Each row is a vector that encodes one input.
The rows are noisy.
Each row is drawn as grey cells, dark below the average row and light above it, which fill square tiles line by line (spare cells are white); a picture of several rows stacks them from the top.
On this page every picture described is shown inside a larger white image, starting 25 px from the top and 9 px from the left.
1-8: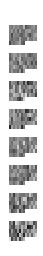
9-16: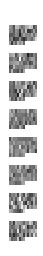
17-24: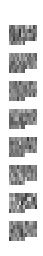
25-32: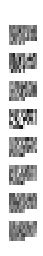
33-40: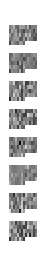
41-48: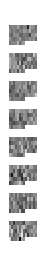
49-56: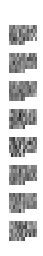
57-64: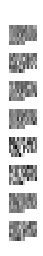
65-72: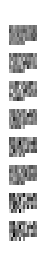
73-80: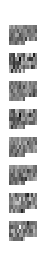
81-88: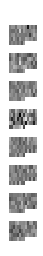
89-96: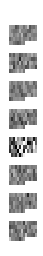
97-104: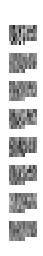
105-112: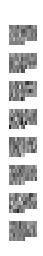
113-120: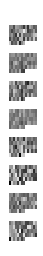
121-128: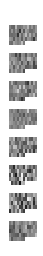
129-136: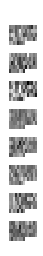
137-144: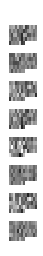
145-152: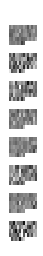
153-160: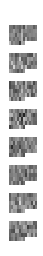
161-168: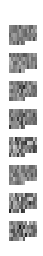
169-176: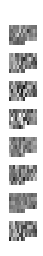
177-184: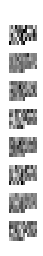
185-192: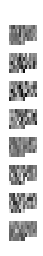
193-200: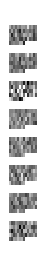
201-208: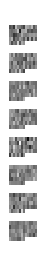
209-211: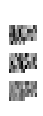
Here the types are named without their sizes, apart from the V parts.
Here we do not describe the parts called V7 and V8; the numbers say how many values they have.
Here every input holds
a point on a line, together with either a true/false value and a value of V8, or a value of V7.
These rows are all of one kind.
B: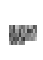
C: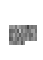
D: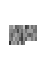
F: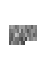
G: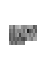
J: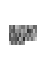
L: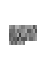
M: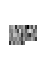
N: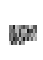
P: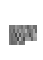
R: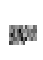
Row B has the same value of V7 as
G, J and N.
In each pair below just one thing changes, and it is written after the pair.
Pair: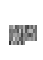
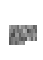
the place on the line
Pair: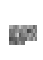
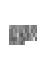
the place on the line
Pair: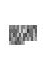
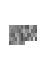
the place on the line
